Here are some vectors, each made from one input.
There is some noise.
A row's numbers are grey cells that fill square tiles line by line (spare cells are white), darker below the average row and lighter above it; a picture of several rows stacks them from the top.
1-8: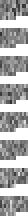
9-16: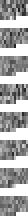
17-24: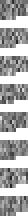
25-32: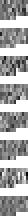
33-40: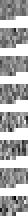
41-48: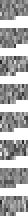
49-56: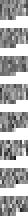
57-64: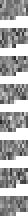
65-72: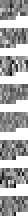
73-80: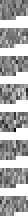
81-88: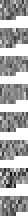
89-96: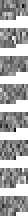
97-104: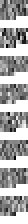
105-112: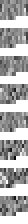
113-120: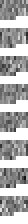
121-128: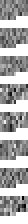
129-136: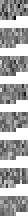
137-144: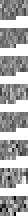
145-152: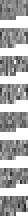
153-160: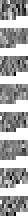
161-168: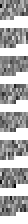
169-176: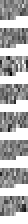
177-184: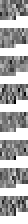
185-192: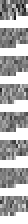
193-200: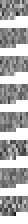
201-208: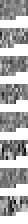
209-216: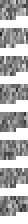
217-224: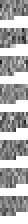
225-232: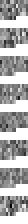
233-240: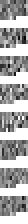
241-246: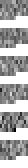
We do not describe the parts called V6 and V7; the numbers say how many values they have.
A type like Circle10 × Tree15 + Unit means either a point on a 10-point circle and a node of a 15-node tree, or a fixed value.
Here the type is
(Bool × Bool × Bool + Line8) × V6 + (Tree10 + Unit) × V7.
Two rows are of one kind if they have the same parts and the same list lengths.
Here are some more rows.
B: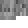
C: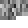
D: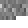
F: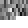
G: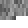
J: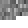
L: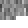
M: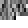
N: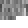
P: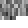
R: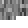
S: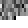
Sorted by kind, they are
B, G, L, N
C, D
F, J, M, R, S
P

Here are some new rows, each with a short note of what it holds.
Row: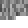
a value of V7
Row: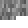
three true/false values and a value of V6
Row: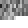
a node of a 10-node tree and a value of V7
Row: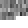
a point on an 8-point line and a value of V6
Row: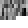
three true/false values and a value of V6
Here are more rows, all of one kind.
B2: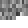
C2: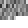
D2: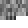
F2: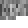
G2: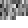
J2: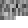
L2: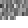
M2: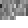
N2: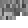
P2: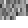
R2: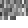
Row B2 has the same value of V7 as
D2 and J2.
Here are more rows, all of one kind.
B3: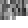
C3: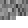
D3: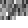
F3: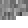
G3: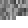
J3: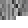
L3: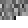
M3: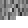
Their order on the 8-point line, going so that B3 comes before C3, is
L3, M3, F3, J3, D3, G3, B3, C3.
